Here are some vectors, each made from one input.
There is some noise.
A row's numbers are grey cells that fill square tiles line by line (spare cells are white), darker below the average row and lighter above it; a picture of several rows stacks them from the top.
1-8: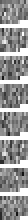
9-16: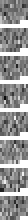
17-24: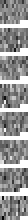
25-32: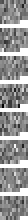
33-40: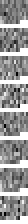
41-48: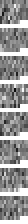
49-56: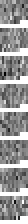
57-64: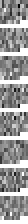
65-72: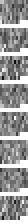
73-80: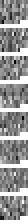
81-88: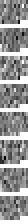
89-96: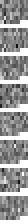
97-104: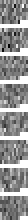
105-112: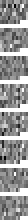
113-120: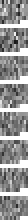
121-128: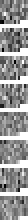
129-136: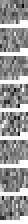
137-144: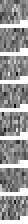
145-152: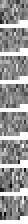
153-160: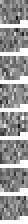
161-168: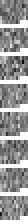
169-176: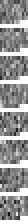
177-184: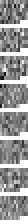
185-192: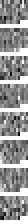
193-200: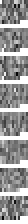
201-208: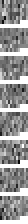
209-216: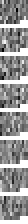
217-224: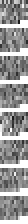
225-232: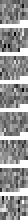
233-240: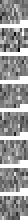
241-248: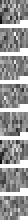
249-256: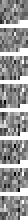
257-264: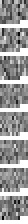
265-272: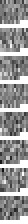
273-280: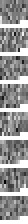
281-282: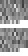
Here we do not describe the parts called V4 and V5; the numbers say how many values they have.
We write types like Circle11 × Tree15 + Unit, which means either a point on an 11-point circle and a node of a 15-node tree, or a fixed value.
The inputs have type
Bool × Circle8 × (Circle17 × V5 + V4).
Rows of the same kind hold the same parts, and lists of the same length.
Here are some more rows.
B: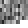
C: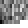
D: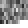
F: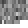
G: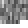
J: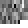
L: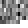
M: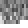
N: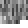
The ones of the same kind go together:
B, C, J, L
D, F, G, M, N

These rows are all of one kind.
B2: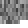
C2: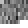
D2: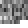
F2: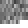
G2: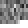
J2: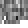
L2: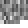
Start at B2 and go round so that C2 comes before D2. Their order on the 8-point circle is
B2, C2, G2, D2, J2, L2, F2.
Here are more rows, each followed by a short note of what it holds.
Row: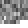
a point on an 8-point circle, a point on a 17-point circle, a true/false value and a value of V5
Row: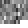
a point on an 8-point circle, a point on a 17-point circle, a true/false value and a value of V5
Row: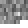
a point on an 8-point circle, a point on a 17-point circle, a true/false value and a value of V5
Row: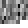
a point on an 8-point circle, a true/false value and a value of V4
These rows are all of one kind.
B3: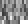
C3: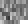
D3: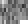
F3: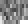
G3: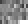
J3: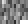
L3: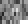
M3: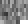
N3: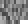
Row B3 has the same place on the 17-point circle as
D3, J3 and L3.
